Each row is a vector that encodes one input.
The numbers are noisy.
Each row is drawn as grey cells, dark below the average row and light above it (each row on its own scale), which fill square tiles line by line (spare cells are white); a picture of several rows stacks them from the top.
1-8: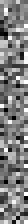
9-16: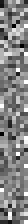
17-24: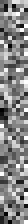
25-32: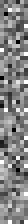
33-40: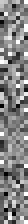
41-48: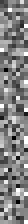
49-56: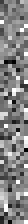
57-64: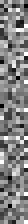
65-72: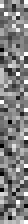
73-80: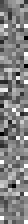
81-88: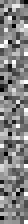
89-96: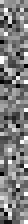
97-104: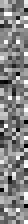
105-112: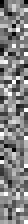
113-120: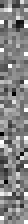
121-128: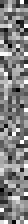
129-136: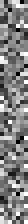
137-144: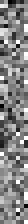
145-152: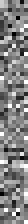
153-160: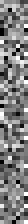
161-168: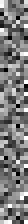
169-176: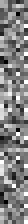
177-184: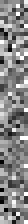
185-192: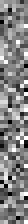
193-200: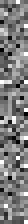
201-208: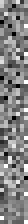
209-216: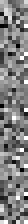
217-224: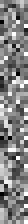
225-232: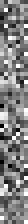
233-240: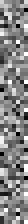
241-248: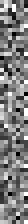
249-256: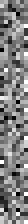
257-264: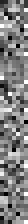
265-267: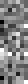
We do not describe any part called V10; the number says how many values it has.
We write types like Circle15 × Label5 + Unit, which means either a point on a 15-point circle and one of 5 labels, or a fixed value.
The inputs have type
(Bool × Bool × Bool × Bool + Unit) × Circle9 × V10.
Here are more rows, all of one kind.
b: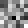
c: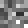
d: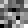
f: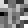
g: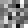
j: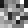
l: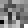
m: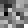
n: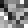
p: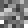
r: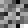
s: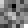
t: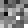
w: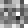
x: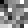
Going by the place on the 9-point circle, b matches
c, g, m and r.
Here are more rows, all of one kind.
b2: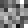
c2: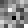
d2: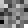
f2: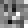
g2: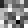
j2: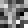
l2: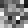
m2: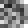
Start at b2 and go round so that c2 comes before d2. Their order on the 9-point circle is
b2, m2, c2, d2, j2, l2, g2, f2.
